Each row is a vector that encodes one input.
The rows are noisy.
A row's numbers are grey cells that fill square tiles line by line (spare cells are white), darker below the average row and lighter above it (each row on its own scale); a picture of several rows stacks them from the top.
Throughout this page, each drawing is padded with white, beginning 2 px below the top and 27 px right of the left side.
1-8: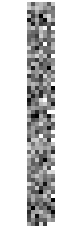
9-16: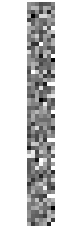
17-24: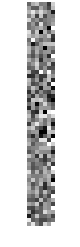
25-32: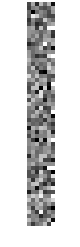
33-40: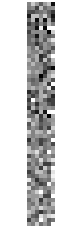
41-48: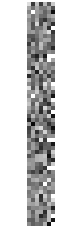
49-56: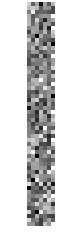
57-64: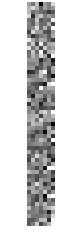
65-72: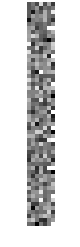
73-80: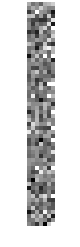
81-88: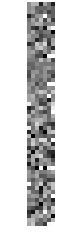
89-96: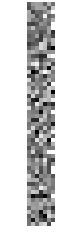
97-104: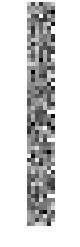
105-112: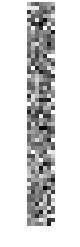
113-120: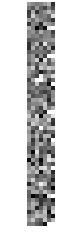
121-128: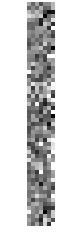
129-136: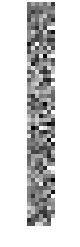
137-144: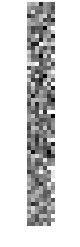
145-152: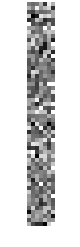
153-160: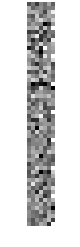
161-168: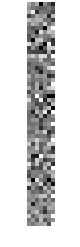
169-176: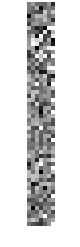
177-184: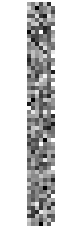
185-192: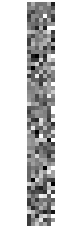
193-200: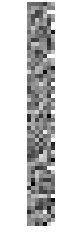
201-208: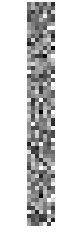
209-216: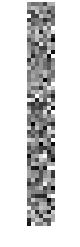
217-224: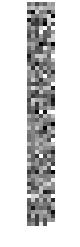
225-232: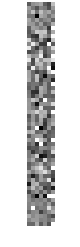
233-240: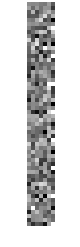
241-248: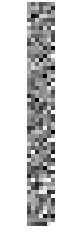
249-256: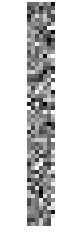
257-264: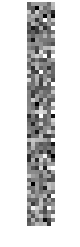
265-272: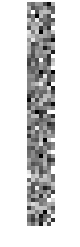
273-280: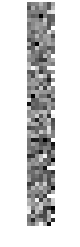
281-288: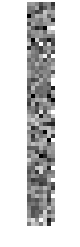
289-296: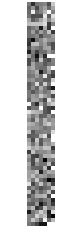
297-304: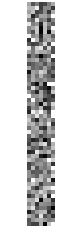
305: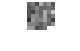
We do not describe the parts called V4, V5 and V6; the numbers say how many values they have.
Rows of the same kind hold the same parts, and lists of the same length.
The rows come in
2 kinds.
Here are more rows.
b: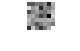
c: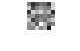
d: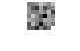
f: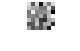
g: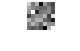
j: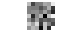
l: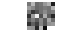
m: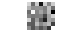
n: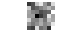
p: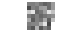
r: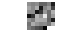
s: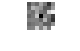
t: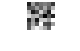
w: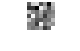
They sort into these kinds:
b, d, f, g, j, l, m, r
c, n, p, s, t, w

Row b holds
four true/false values, a value of V4 and a value of V5.
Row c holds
two labels (each one of 10) and a value of V6.
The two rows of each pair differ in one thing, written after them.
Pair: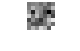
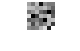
the value of V5
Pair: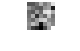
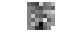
the value of V5
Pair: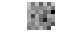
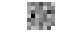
one of the four true/false values
